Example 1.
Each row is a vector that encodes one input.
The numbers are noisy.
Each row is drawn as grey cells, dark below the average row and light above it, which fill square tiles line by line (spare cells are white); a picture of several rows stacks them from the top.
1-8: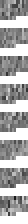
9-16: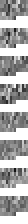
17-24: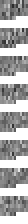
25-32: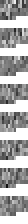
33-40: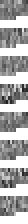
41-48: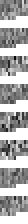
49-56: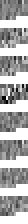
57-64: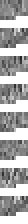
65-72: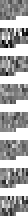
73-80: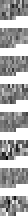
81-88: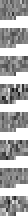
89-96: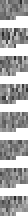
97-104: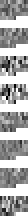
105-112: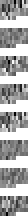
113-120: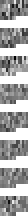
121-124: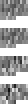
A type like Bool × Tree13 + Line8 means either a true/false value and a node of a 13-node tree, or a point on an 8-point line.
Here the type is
Label9 + Line10.
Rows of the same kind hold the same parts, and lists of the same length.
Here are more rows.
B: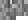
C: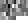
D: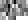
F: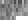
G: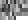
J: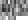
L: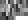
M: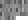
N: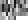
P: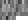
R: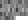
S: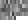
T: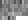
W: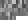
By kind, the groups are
B, C, D, G, J, N, S, W
F, L, M, P, R, T

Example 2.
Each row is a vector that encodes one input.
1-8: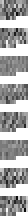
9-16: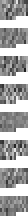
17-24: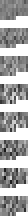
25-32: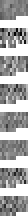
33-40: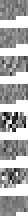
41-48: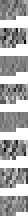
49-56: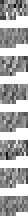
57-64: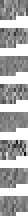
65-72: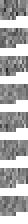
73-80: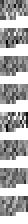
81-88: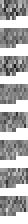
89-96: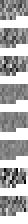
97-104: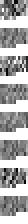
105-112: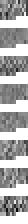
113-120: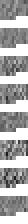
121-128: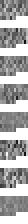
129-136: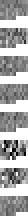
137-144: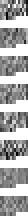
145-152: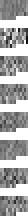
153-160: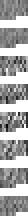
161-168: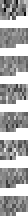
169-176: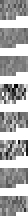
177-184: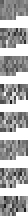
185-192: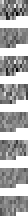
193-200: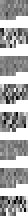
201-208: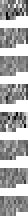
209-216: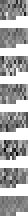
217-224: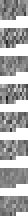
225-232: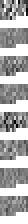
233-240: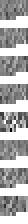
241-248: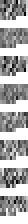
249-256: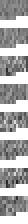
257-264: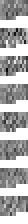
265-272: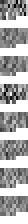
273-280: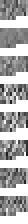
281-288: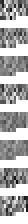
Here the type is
Bool × Tree12 + Unit.
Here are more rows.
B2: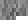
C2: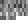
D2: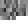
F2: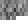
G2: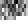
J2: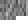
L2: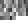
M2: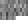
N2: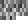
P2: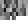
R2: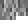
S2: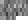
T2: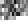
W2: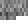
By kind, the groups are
B2, C2, D2, F2, J2, L2, M2, N2, P2, R2, S2, W2
G2, T2

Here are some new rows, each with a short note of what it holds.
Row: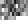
a fixed value
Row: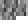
a node of a 12-node tree and a true/false value
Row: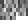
a node of a 12-node tree and a true/false value
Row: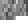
a node of a 12-node tree and a true/false value
